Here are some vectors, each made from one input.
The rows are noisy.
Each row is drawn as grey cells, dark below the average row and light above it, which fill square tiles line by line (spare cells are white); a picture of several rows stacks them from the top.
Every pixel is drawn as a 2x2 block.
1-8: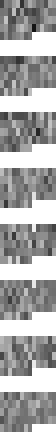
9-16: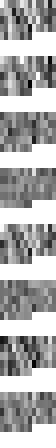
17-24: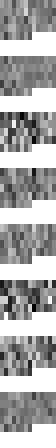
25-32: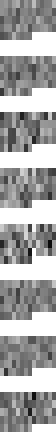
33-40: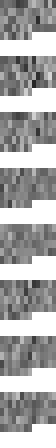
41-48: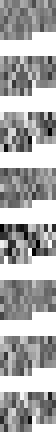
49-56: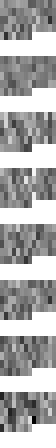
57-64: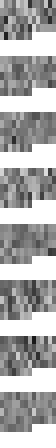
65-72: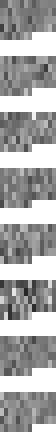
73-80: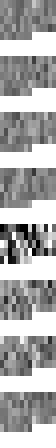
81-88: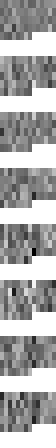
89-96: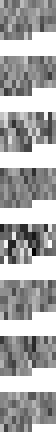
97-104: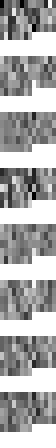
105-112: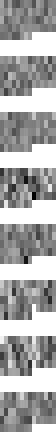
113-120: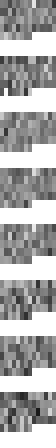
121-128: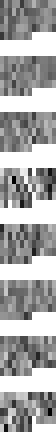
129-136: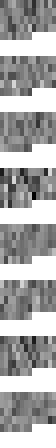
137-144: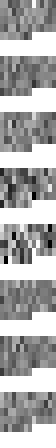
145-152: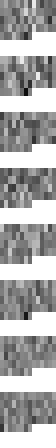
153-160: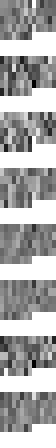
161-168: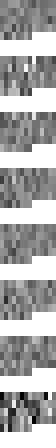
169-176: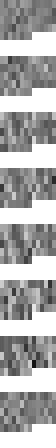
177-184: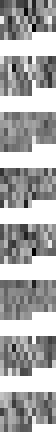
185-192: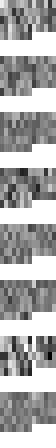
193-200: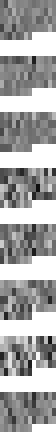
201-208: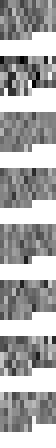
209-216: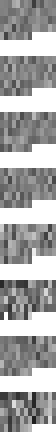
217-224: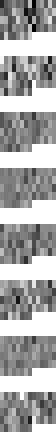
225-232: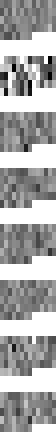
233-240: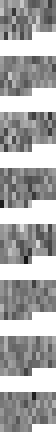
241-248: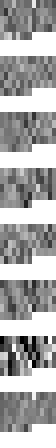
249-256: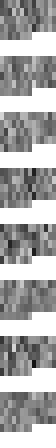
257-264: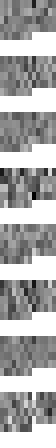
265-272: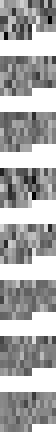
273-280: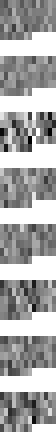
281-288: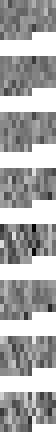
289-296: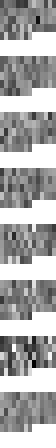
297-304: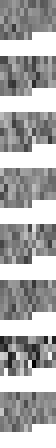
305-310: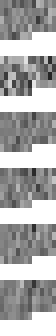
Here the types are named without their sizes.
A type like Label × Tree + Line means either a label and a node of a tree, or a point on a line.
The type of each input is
Label × (Label + Line).
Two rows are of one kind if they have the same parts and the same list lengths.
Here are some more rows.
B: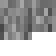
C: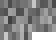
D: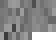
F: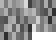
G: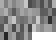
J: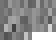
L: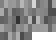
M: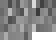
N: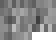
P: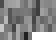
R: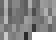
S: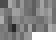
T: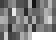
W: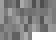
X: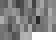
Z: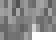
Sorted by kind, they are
B, C, L, M, P, R
D, F, G, J, N, S, T, W, X, Z

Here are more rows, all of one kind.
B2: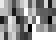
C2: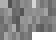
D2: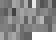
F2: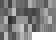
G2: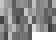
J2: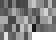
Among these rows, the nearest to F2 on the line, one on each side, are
C2 and G2.
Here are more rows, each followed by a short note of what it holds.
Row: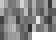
a label and a point on a line
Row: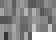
two labels
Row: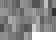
two labels
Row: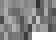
a label and a point on a line
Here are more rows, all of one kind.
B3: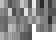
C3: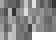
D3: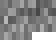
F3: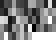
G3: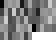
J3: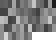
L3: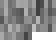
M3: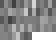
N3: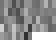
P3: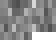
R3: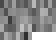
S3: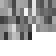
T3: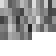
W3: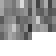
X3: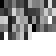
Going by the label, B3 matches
D3, F3, J3 and L3.
